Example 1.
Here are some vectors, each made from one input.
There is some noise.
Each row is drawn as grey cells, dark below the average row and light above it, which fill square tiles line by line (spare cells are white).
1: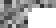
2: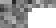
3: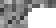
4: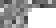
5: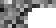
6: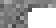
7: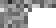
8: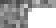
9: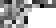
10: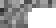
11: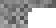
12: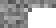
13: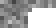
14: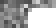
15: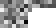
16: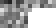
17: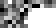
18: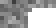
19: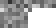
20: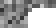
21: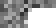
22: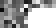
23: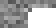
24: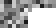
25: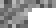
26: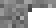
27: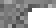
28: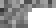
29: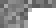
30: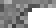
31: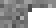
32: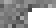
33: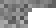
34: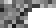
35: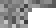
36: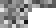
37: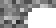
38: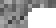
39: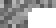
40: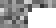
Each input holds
one of 7 labels.
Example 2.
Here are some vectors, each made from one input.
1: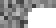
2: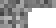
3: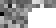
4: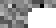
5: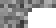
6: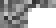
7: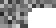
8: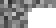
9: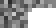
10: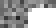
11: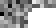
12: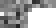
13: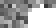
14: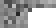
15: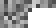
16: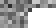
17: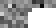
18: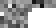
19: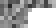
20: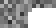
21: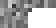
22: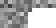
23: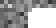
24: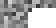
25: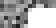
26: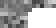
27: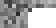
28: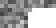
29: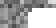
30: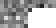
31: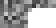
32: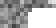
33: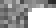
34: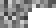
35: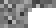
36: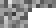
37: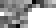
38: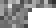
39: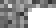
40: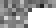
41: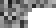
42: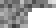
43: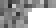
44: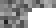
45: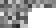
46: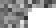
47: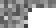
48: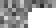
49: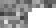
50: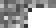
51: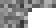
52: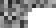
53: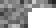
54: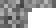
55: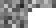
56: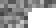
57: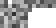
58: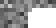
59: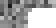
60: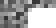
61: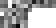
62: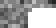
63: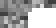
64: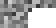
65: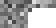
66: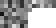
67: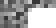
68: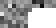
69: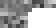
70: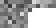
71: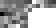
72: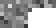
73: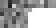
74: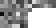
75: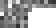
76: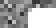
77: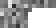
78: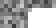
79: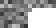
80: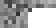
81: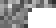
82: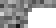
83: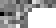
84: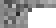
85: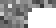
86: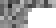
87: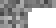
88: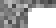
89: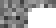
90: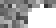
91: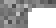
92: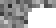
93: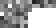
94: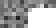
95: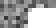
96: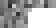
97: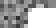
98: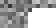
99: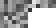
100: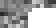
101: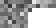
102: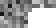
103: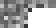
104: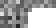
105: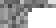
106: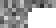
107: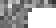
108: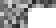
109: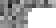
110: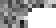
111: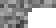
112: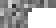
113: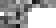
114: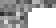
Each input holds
five true/false values.
